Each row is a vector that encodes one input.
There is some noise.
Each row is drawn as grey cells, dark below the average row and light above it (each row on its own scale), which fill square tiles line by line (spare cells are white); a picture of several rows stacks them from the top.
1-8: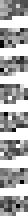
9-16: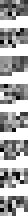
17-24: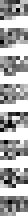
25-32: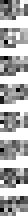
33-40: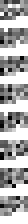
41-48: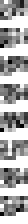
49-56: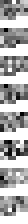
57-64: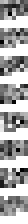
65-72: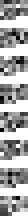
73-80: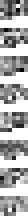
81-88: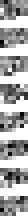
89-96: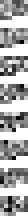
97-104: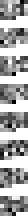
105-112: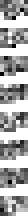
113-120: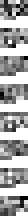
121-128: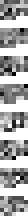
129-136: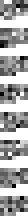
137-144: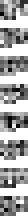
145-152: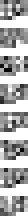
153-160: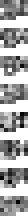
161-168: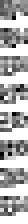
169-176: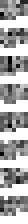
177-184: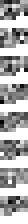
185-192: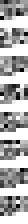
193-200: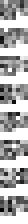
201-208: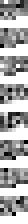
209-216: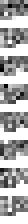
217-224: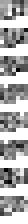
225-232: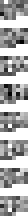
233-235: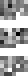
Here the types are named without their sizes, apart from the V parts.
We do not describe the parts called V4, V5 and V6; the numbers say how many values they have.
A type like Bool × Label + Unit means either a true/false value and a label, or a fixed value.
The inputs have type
Bool × Line × (Line + V6) × V4 × V5.
